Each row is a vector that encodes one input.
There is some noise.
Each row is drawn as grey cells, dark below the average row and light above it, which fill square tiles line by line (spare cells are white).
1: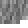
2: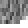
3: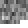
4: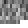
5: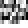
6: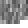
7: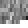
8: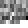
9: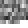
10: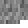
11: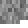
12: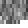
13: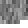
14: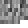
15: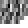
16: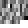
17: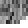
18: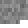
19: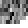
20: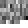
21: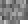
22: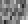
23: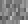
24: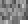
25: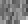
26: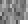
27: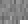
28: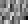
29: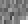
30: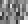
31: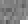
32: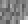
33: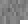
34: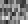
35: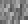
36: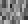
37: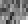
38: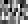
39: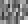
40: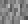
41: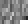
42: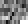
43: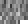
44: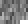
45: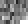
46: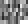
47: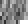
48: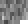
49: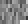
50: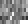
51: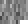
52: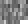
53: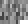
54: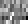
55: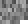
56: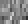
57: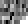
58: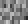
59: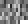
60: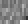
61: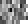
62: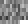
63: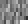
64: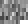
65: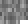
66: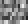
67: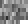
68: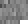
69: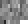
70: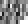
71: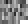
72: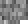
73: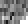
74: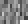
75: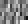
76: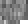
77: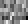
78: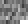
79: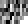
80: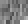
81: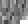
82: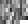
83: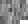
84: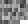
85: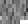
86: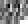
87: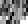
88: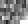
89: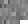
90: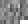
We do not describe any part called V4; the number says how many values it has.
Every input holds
a point on a 6-point line, together with either a point on a 5-point line, or a value of V4.
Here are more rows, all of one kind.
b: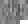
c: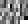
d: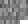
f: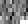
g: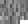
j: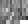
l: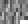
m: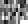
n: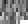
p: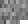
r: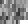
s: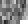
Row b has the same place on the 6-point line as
c, g and s.
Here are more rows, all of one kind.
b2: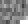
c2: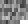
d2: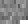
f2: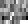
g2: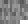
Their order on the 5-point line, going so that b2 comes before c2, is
f2, b2, g2, c2, d2.
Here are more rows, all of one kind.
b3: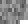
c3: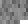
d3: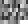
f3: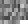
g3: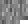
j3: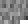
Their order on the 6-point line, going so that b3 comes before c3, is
j3, b3, c3, d3, g3, f3.
